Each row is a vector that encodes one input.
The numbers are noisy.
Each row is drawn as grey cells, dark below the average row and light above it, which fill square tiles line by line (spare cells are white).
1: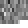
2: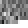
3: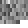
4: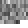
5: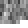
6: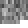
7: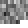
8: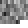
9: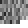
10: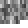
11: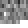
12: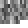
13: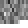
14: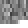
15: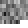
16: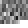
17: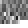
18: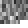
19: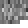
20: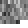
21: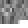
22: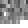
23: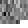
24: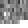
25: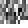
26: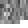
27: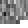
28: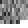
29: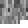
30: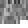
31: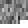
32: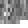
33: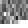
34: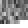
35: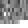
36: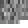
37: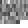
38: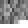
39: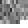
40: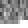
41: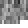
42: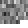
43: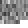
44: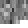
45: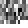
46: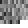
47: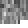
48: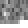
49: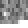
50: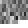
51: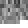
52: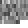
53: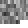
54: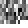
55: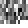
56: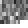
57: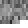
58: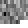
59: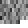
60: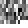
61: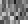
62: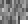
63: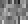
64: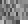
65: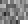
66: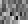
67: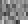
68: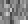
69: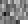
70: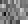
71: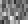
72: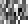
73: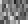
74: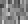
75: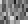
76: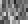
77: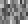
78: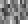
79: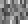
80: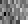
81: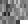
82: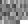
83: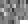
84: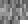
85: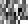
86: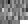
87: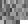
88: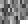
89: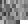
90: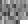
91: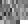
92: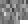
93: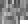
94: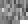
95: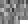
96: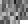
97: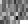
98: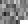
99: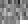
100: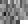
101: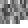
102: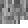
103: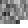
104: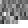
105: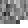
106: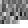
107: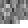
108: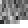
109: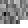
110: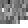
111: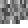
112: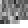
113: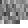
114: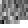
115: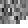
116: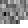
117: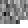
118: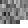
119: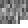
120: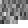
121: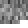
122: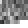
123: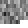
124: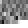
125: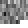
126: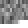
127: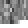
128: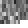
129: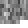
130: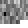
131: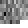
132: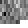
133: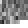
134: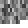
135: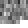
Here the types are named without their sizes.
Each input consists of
a list of items, each either a label and a true/false value, or a point on a line.
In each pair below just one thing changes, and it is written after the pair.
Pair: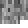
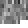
the place on the line in item 2 of the list
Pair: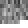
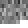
the place on the line in item 2 of the list
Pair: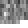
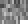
the true/false value in item 1 of the list
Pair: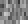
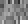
the true/false value in item 1 of the list
